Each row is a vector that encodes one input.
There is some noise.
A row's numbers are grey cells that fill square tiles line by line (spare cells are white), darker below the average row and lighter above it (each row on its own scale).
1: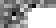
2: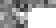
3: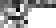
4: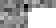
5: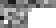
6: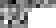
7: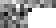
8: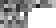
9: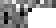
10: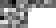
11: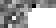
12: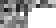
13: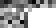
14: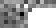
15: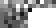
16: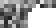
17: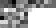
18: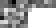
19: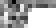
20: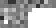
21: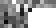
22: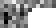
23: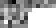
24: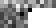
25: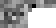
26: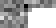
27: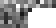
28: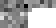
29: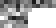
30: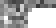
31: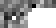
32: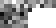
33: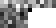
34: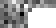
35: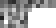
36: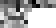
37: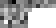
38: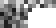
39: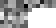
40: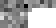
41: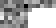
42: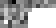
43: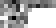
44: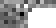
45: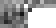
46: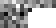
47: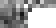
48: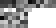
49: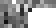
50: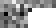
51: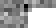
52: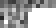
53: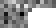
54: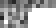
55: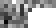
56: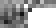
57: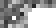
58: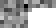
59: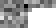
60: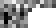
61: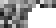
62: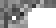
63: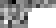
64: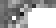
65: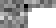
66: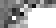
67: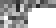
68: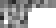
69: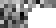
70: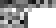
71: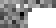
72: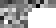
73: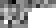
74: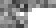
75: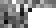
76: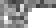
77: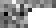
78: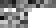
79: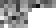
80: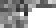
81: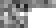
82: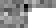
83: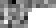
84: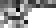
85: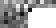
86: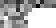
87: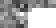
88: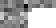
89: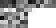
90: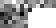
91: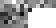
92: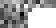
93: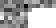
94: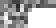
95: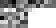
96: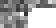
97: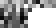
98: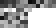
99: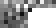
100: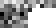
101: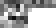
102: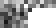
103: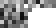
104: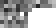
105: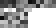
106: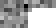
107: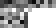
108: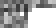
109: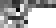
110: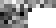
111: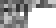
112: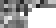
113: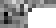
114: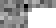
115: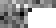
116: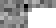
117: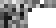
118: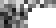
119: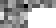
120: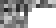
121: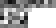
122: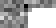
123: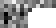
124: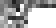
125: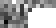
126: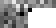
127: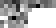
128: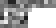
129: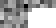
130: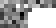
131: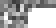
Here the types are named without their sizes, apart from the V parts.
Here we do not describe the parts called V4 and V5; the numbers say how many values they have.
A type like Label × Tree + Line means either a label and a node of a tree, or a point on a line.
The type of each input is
(Bool × V4 + V5) × Label.
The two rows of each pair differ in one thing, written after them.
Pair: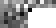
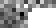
the value of V4
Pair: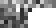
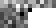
the label
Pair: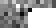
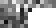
the label
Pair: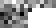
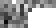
the label
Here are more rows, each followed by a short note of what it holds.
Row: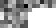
a label and a value of V5
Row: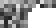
a label, a true/false value and a value of V4
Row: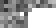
a label and a value of V5
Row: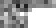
a label and a value of V5
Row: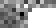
a label, a true/false value and a value of V4
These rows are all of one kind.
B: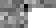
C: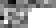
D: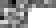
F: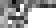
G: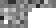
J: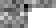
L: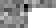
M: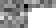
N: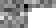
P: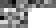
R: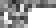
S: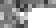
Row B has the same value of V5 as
J, L, M and N.
